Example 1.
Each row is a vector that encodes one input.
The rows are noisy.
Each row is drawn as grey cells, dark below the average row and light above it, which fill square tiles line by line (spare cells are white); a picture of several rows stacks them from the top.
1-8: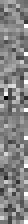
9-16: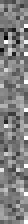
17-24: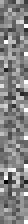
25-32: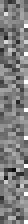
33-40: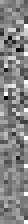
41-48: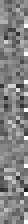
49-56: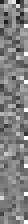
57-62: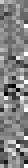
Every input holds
a node of an 11-node tree.
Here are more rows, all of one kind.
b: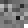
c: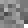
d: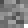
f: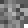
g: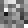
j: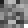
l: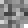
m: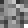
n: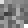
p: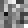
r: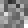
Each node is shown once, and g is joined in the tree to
c.
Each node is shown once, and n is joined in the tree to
c.
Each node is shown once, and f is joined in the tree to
b and p.
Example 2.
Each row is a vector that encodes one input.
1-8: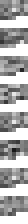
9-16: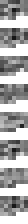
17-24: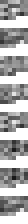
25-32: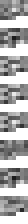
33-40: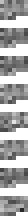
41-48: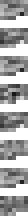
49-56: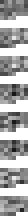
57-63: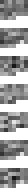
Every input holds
three true/false values.
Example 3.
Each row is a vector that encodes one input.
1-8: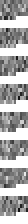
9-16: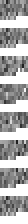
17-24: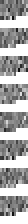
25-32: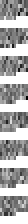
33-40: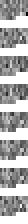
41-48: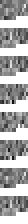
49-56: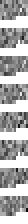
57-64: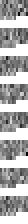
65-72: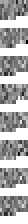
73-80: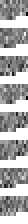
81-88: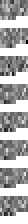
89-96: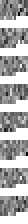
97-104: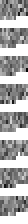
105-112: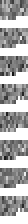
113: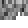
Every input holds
one of 11 labels.
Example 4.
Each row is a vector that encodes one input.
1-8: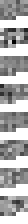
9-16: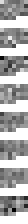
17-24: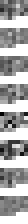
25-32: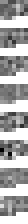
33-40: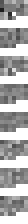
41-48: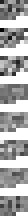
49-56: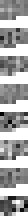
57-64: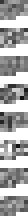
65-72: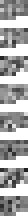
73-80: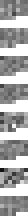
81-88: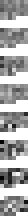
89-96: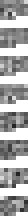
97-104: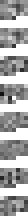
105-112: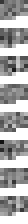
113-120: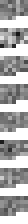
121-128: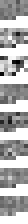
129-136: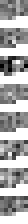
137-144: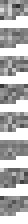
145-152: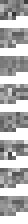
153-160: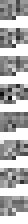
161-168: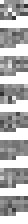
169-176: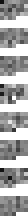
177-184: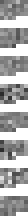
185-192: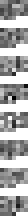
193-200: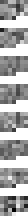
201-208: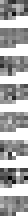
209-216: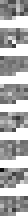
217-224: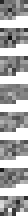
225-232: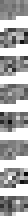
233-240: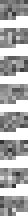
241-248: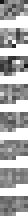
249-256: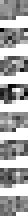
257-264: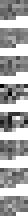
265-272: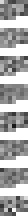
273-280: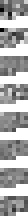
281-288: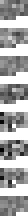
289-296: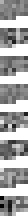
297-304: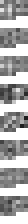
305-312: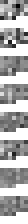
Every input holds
a point on an 18-point line.
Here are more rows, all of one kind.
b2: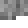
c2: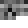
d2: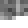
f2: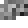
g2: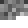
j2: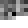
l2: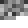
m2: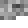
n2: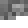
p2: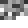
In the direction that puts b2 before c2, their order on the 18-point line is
d2, m2, l2, j2, p2, g2, n2, b2, c2, f2.
